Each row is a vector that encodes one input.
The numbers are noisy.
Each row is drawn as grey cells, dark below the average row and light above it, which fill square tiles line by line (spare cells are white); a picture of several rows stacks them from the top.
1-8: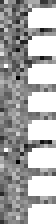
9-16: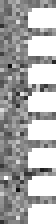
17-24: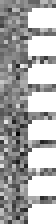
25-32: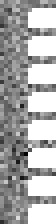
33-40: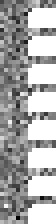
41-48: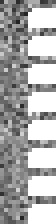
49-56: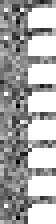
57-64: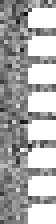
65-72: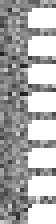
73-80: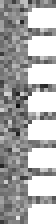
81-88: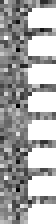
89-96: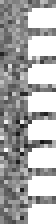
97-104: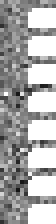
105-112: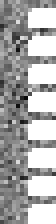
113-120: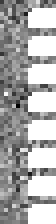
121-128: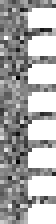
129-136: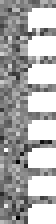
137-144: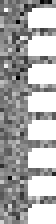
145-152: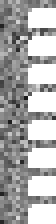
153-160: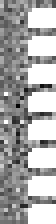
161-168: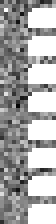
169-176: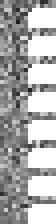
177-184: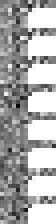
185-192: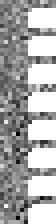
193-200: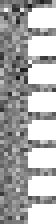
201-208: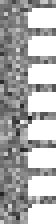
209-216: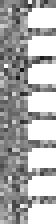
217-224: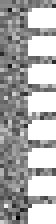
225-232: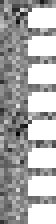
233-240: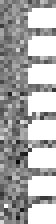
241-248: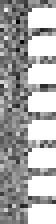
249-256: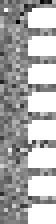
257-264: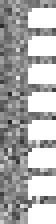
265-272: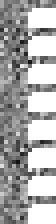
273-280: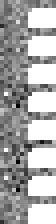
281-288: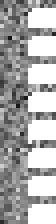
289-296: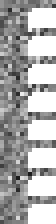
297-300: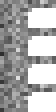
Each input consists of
either a point on each of two 11-point lines, or a point on a 15-point line and a true/false value.
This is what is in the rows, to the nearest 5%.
About 40% of them hold a point on each of two 11-point lines. The rest hold a point on a 15-point line and a true/false value.
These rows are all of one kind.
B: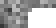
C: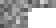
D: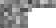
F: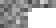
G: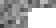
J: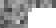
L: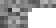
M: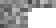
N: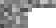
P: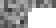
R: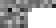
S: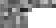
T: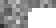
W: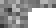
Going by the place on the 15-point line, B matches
D, N and W.
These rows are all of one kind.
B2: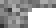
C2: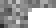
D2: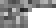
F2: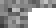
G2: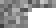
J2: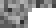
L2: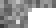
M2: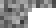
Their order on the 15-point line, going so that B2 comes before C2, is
D2, F2, B2, G2, C2, L2, M2, J2.
